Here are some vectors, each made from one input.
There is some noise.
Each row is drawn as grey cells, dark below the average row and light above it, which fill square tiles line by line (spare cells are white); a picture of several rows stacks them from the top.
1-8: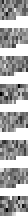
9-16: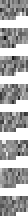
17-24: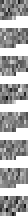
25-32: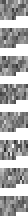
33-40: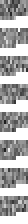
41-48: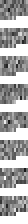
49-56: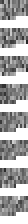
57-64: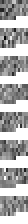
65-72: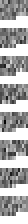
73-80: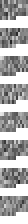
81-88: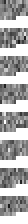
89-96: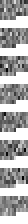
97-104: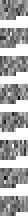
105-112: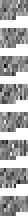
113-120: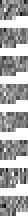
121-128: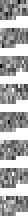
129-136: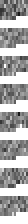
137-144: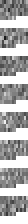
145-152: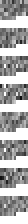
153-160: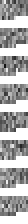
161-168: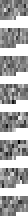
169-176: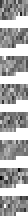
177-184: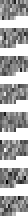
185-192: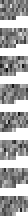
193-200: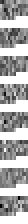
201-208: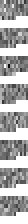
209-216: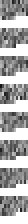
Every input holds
a node of each of two 11-node trees, together with either a fixed value, or a node of an 11-node tree.
